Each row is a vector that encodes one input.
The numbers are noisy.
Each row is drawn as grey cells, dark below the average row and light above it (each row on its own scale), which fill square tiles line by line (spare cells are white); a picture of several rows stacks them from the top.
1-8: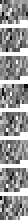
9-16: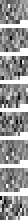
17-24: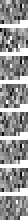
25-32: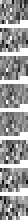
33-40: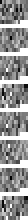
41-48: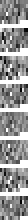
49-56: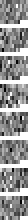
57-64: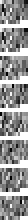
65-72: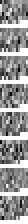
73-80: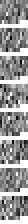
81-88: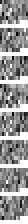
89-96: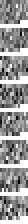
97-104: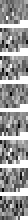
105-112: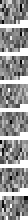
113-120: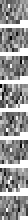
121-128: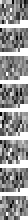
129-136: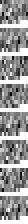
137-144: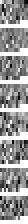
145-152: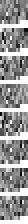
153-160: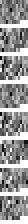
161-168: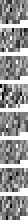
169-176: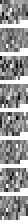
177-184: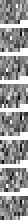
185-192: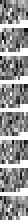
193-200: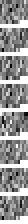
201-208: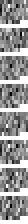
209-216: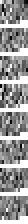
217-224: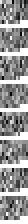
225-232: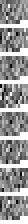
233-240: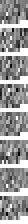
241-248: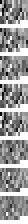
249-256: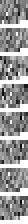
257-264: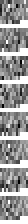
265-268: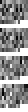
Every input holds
either a point on an 11-point line, or three true/false values.
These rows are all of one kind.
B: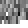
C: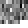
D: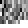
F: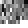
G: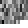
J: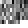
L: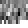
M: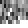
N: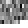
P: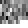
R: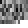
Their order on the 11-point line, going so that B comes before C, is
B, L, P, M, D, R, G, N, C, J, F.
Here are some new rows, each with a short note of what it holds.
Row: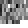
three true/false values
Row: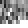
a point on an 11-point line
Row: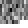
three true/false values
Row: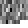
three true/false values
